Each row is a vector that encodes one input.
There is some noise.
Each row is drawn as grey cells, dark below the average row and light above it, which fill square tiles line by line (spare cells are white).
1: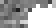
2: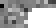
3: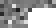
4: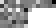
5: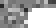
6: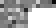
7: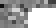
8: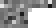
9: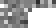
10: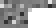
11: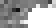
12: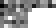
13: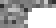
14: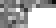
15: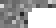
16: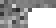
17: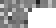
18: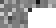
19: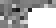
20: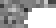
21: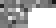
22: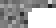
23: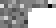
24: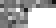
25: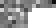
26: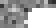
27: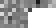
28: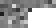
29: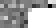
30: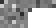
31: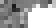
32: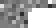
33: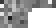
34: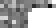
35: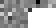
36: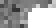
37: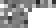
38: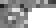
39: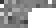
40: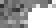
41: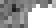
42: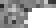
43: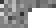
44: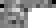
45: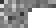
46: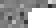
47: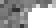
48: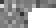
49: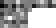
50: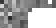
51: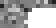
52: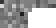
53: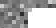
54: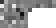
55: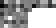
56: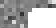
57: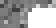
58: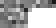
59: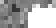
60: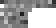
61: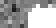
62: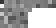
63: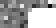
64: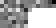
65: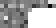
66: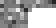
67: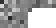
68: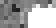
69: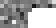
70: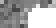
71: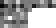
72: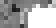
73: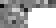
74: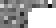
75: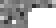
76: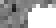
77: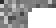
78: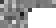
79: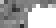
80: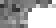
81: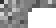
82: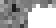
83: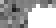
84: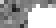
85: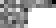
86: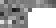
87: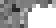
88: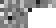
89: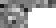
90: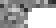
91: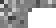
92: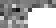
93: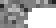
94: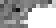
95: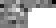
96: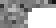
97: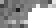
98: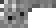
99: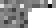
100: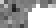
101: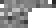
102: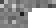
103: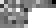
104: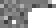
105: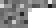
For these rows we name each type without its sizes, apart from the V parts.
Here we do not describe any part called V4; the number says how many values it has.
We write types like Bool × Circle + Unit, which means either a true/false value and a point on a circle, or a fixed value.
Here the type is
Line × (Line + V4).
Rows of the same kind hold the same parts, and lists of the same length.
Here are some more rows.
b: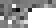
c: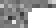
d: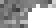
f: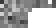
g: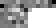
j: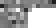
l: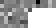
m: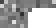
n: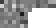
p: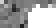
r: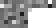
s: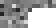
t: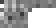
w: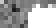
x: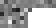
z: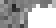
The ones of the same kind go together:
b, d, g, j, p, s, w, x, z
c, f, l, m, n, r, t

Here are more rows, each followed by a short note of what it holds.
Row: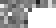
a point on each of two lines
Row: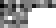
a point on a line and a value of V4
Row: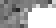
a point on a line and a value of V4
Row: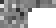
a point on each of two lines
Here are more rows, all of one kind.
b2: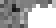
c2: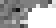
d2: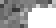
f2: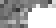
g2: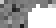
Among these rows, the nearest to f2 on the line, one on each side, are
c2 and d2.
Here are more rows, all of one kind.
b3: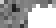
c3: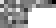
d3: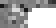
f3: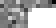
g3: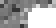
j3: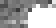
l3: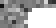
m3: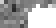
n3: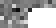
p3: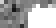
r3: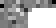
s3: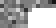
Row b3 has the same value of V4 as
g3, j3, m3 and p3.
